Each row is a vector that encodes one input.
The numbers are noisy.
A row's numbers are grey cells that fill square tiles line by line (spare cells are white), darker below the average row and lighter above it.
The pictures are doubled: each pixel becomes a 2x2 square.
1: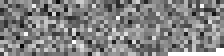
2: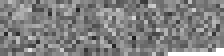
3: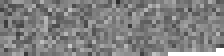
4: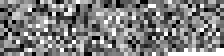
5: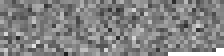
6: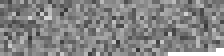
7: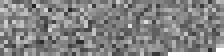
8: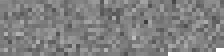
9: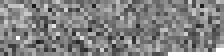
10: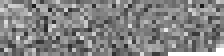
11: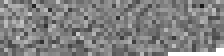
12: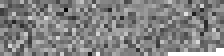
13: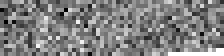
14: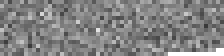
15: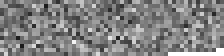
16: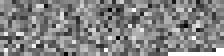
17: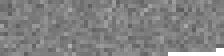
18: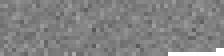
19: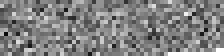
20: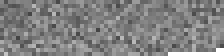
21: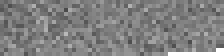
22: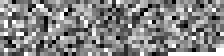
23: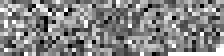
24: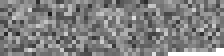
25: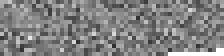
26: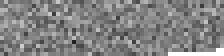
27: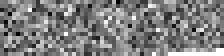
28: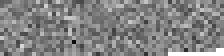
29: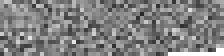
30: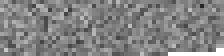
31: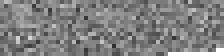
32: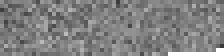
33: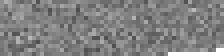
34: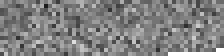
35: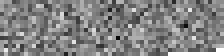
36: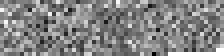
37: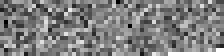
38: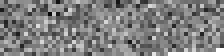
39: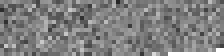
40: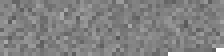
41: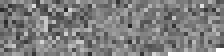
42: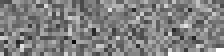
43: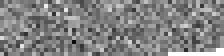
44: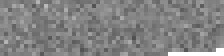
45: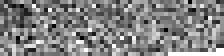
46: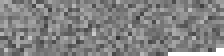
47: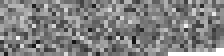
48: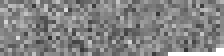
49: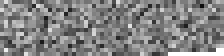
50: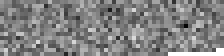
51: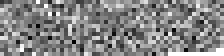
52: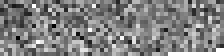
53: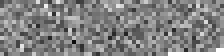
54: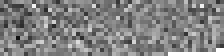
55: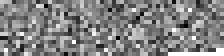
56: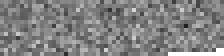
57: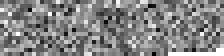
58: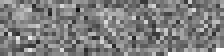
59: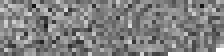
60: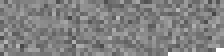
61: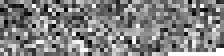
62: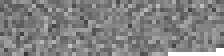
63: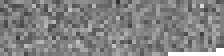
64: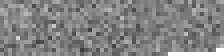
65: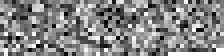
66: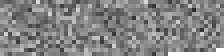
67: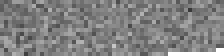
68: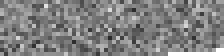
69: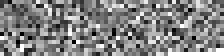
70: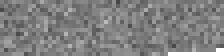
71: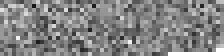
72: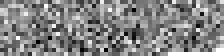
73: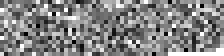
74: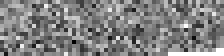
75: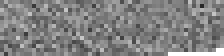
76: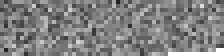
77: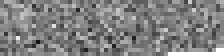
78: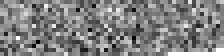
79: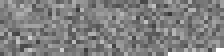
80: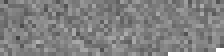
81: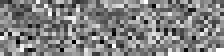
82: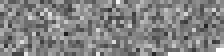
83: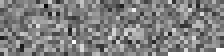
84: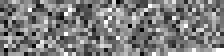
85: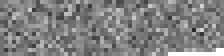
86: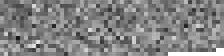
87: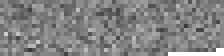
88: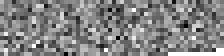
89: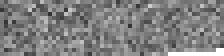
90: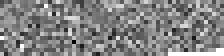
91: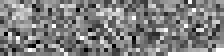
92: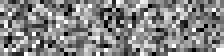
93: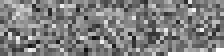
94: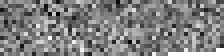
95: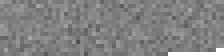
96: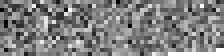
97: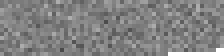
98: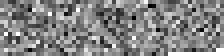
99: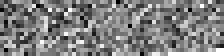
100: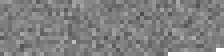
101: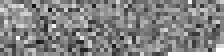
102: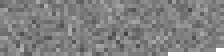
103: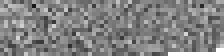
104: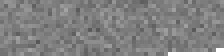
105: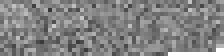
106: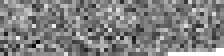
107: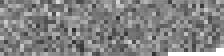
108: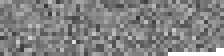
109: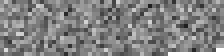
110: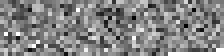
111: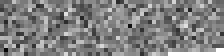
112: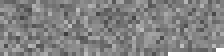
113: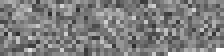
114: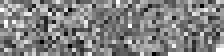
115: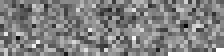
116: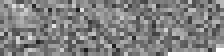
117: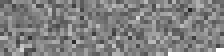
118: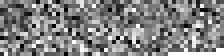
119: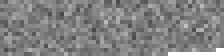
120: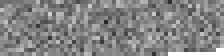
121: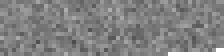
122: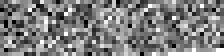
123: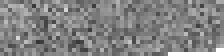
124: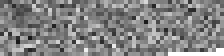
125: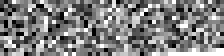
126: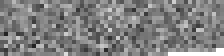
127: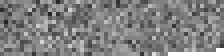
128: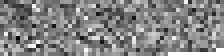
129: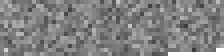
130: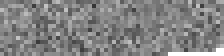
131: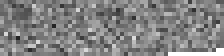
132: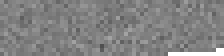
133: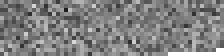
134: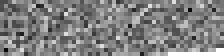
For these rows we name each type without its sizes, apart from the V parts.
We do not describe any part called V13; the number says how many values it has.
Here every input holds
either a fixed value, or a label, five true/false values and a value of V13.
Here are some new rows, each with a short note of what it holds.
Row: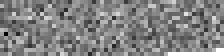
a fixed value
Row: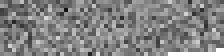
a fixed value
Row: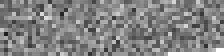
a fixed value
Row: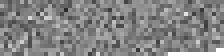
a fixed value
